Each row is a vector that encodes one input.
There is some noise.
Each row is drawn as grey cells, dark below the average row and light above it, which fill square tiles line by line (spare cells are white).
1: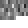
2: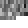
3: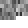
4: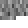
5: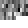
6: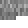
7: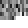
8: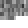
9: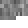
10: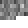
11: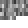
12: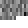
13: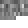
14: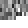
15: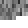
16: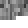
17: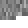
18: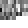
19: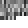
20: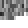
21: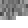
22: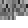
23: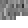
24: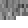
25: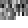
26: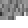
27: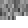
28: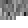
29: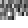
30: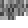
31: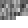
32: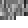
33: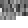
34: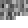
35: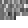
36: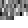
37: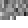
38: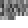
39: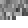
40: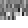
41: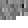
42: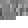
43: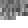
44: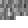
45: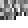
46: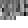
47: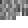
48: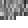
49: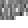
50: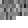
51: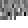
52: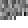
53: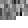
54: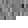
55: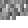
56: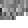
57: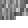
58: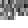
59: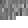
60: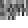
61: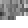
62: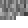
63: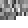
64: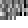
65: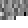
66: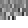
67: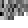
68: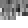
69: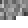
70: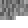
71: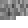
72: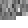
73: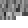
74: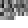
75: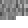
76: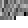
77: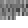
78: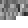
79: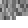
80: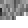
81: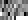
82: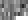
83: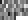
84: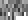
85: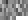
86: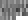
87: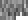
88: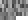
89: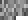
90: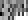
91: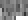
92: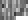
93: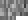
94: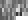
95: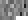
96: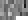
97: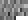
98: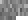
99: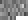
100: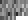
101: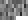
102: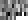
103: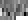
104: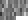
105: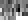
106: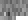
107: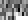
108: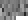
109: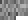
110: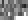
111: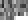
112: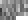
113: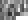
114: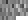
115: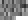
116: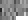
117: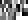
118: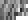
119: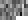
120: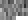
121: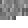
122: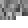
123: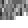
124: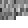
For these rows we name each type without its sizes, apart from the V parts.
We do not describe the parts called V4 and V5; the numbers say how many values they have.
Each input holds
a point on a line, together with either a true/false value and a value of V4, or a value of V5.
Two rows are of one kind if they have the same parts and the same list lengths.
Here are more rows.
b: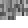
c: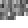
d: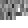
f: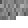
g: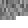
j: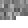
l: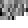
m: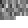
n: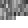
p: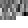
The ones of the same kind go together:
b, c, f, j, l, m, p
d, g, n

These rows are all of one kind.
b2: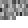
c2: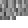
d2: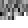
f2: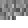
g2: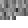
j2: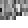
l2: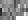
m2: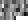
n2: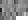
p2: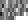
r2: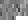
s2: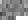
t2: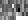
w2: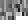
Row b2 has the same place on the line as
c2, f2, g2 and j2.
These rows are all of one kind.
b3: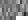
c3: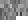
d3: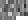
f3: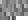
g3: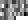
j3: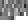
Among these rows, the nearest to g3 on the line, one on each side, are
c3 and f3.
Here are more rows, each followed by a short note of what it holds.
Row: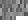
a point on a line, a true/false value and a value of V4
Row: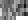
a point on a line and a value of V5
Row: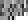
a point on a line and a value of V5
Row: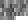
a point on a line and a value of V5
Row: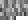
a point on a line, a true/false value and a value of V4
